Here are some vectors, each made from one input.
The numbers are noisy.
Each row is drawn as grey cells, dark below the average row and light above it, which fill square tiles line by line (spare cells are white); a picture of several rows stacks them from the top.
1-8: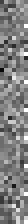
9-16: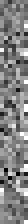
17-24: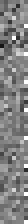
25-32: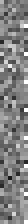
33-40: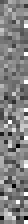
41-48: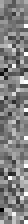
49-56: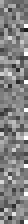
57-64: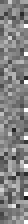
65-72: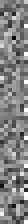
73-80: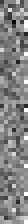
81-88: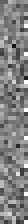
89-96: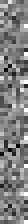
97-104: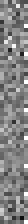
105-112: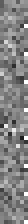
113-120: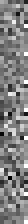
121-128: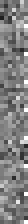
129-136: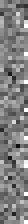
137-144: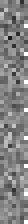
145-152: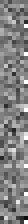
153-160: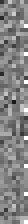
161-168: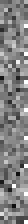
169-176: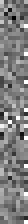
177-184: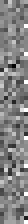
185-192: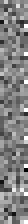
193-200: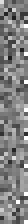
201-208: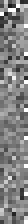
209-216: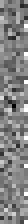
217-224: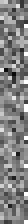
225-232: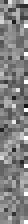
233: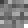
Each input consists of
either a point on a 7-point line, or a point on a 12-point line and a true/false value.
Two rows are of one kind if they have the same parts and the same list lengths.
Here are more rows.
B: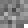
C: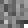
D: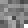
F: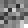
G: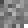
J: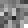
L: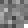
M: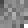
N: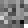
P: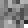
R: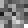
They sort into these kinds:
B, C, G, M, N, P
D, F, J, L, R

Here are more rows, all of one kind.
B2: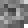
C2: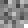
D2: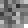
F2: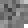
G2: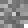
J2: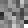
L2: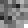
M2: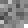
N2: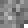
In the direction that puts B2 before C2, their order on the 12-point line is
L2, F2, B2, C2, N2, J2, D2, M2, G2.
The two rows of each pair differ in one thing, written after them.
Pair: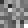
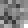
the true/false value
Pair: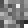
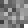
the true/false value
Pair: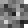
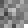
the true/false value
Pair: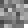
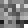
the place on the 12-point line
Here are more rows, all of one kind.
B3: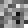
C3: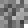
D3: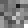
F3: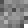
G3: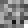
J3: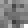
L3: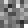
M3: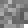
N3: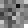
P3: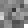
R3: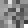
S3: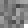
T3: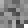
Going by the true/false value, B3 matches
F3, G3, M3 and R3.
